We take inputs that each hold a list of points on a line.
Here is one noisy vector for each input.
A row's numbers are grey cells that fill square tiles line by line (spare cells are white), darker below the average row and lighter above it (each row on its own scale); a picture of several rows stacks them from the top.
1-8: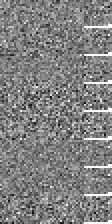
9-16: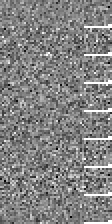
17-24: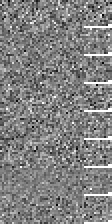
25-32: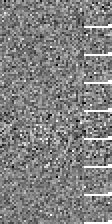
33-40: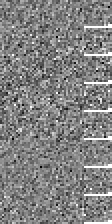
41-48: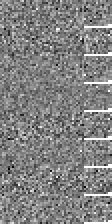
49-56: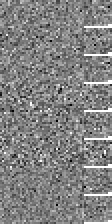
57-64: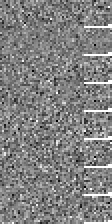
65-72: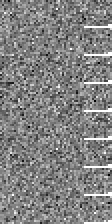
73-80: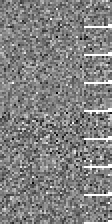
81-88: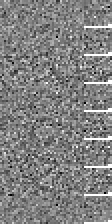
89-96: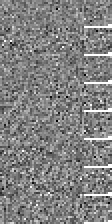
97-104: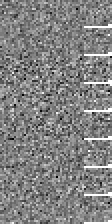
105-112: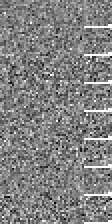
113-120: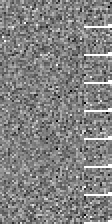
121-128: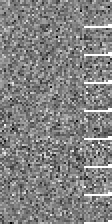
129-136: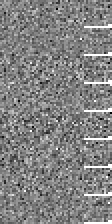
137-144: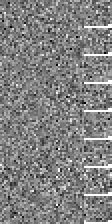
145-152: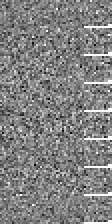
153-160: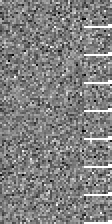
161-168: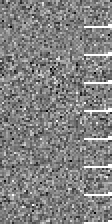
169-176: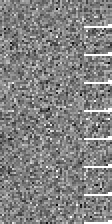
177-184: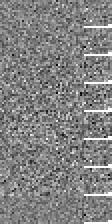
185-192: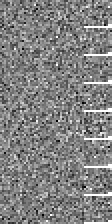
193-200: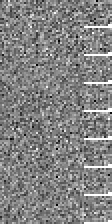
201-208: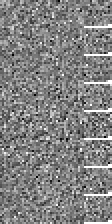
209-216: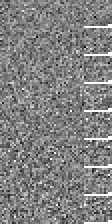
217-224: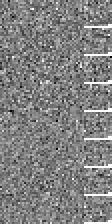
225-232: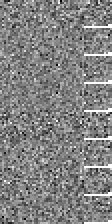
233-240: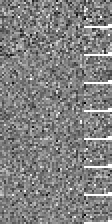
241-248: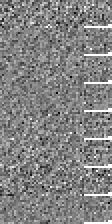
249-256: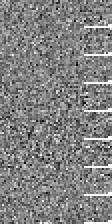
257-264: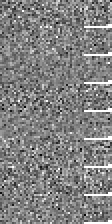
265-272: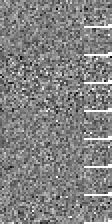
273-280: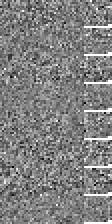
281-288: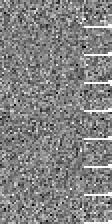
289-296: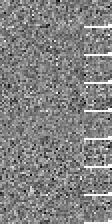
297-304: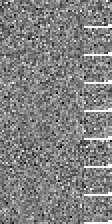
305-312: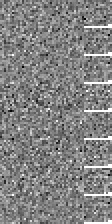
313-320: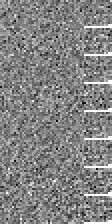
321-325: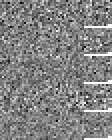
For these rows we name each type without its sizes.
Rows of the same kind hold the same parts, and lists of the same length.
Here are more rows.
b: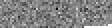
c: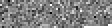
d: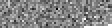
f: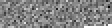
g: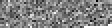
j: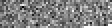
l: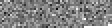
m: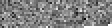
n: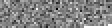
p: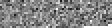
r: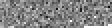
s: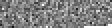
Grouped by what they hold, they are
b, d, f, l, n, r
c, j, m, p, s
g

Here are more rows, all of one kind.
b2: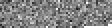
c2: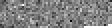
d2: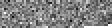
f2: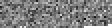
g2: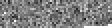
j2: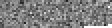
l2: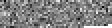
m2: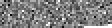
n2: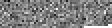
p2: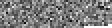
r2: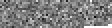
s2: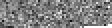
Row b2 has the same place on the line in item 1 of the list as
d2, g2, m2 and n2.
